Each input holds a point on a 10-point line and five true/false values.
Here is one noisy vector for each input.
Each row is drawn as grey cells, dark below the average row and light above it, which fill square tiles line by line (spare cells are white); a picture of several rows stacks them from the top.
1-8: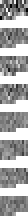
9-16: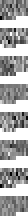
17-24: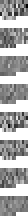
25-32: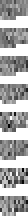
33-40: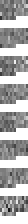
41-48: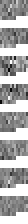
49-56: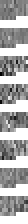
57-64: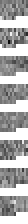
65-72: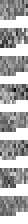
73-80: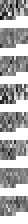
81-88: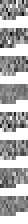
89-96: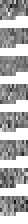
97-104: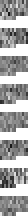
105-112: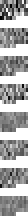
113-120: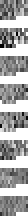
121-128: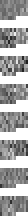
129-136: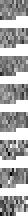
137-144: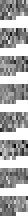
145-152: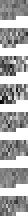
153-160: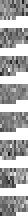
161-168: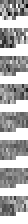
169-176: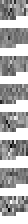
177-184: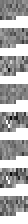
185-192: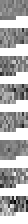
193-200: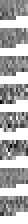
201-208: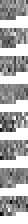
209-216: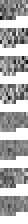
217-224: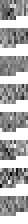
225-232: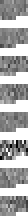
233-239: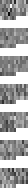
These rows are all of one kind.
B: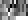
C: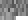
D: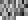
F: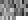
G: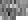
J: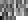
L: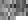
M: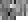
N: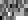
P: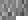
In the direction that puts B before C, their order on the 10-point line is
J, N, M, F, B, G, C, L, D, P.
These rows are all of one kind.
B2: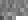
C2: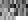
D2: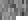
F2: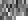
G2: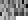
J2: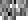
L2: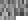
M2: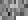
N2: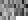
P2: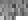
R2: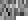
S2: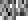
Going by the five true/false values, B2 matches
G2, L2 and R2.
